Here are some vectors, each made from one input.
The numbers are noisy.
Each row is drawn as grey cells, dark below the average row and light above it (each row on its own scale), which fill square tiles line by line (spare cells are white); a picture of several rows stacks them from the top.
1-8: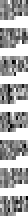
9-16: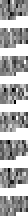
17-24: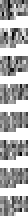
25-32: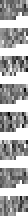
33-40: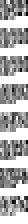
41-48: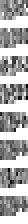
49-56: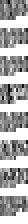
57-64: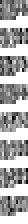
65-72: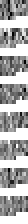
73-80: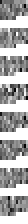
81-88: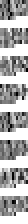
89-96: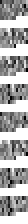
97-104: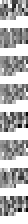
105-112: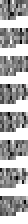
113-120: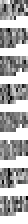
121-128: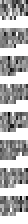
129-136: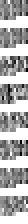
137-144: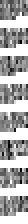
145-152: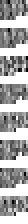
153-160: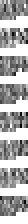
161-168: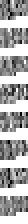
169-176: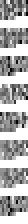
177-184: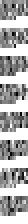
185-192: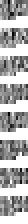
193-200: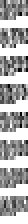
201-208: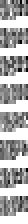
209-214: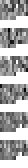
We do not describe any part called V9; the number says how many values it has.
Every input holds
a true/false value, together with either a point on a 5-point line, or a list of up to two values of V9.
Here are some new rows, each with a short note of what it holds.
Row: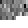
a true/false value, together with a list of one item
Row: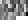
a true/false value, together with a list of two items
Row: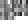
a true/false value, together with a list of one item
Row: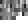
a true/false value, together with a list of two items
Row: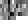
a point on a 5-point line and a true/false value
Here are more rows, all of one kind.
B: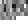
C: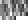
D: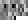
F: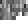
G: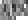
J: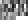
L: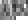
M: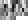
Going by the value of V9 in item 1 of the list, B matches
G and L.
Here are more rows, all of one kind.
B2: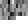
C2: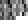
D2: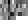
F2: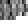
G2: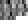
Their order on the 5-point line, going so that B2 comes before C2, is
D2, B2, G2, F2, C2.
